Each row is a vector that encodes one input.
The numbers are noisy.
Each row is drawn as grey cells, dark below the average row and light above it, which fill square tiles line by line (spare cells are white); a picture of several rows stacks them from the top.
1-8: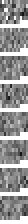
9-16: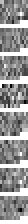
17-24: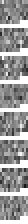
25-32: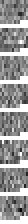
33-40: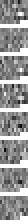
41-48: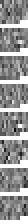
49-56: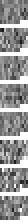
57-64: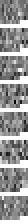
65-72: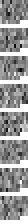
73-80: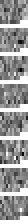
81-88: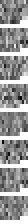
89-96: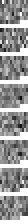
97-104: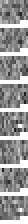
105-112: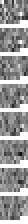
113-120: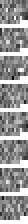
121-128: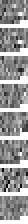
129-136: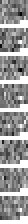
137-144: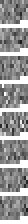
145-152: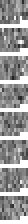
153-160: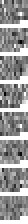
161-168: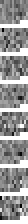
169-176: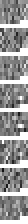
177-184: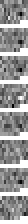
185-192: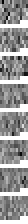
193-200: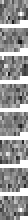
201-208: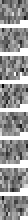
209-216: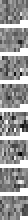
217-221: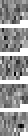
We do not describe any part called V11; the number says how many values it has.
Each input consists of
a point on a 5-point line and a true/false value, together with either a point on a 6-point line, or a value of V11.
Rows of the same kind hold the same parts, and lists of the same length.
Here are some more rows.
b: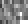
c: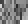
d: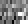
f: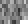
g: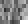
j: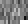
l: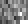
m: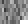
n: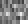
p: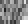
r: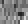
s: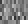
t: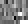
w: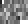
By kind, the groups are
b, d, f, g, l, m, n, p, t, w
c, j, r, s

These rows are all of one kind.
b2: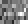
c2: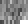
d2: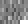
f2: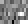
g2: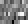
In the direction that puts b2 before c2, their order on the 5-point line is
d2, b2, c2, g2, f2.
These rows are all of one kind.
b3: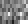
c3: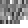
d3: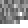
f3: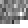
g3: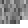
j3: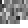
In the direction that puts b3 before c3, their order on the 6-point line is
b3, f3, g3, j3, d3, c3.
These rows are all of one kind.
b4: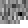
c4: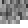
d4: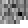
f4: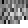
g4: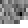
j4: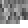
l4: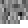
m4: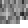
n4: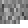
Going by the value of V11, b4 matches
d4, f4 and l4.
